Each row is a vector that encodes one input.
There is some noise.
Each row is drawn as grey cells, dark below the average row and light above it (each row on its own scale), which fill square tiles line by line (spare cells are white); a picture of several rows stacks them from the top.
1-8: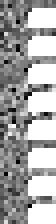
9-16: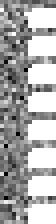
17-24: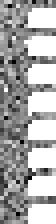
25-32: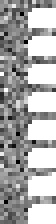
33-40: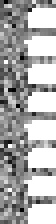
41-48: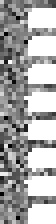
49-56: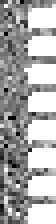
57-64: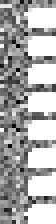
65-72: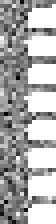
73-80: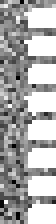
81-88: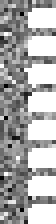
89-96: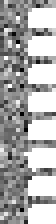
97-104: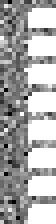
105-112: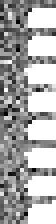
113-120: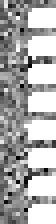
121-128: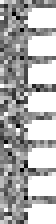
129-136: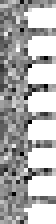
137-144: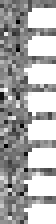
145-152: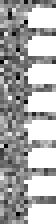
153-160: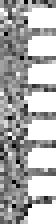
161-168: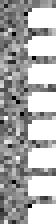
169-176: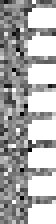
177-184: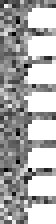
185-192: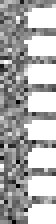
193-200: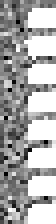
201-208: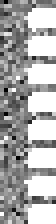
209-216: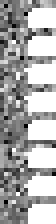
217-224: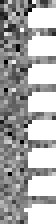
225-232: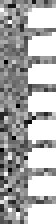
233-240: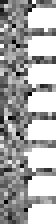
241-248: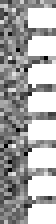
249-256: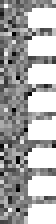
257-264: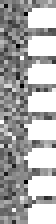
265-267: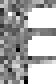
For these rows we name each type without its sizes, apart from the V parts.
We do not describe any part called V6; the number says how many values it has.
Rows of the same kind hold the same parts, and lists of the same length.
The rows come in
4 kinds.
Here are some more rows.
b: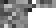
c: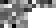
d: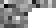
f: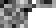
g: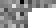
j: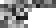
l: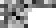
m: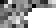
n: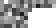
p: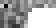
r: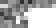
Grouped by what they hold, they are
b, c, m, p, r
d, f
g, n
j, l

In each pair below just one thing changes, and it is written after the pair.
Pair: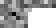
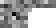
the place on the circle
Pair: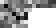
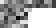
the place on the circle
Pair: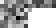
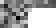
the place on the circle
